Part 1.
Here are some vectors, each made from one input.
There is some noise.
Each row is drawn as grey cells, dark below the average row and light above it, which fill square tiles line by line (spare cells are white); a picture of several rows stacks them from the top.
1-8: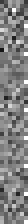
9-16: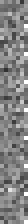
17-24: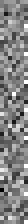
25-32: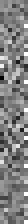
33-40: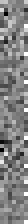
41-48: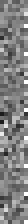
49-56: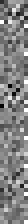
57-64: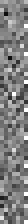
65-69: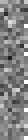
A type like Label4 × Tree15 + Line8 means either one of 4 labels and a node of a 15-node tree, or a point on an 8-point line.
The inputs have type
Bool × Bool × Bool + Line9.
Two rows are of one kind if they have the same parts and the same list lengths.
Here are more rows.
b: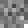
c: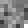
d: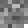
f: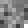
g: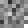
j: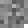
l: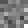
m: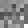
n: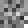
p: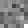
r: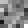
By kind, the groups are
b, c, f, m, p, r
d, g, j, l, n

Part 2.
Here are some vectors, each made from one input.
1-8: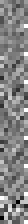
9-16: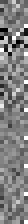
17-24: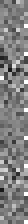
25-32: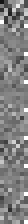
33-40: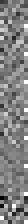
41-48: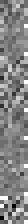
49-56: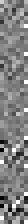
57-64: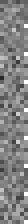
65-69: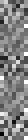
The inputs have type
Bool × Bool × Bool × Line6.
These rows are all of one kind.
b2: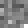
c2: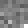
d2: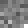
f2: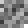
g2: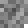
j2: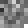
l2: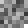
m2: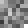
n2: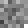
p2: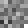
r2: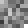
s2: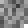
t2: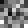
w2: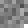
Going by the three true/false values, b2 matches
c2, d2 and s2.
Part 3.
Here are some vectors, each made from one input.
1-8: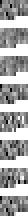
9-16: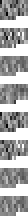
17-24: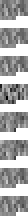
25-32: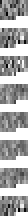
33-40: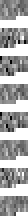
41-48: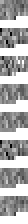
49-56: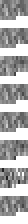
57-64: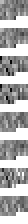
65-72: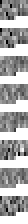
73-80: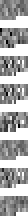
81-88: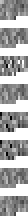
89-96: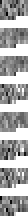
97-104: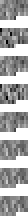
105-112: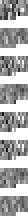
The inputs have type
Bool × Label4.
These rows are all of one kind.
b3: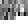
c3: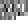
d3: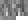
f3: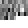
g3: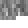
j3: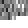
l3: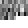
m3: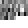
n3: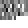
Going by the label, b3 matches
f3, l3 and m3.
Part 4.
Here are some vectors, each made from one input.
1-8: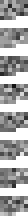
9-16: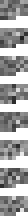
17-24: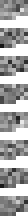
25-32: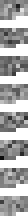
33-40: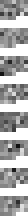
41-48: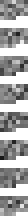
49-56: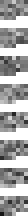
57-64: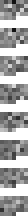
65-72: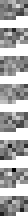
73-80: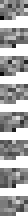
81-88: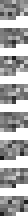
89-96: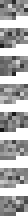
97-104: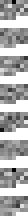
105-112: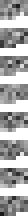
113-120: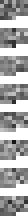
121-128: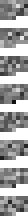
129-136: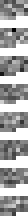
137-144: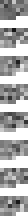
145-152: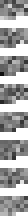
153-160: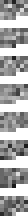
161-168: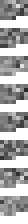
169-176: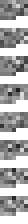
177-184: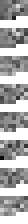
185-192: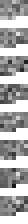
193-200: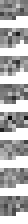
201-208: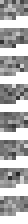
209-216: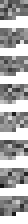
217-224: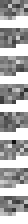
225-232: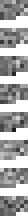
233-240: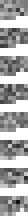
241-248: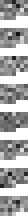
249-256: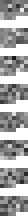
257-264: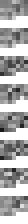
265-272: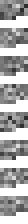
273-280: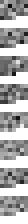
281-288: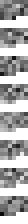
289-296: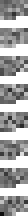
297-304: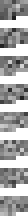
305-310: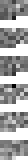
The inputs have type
Circle11 × Line5.
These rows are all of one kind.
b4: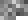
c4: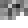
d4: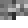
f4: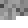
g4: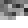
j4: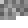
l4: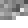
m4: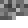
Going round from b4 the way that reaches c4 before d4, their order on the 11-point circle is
b4, l4, c4, m4, g4, d4, j4, f4.
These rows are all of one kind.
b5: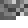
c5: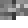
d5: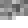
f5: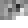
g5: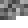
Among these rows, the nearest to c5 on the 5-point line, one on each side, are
b5 and d5.
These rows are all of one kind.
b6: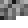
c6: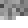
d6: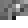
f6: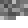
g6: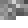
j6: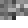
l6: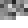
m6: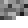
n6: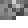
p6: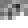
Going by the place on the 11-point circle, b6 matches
d6, j6 and l6.
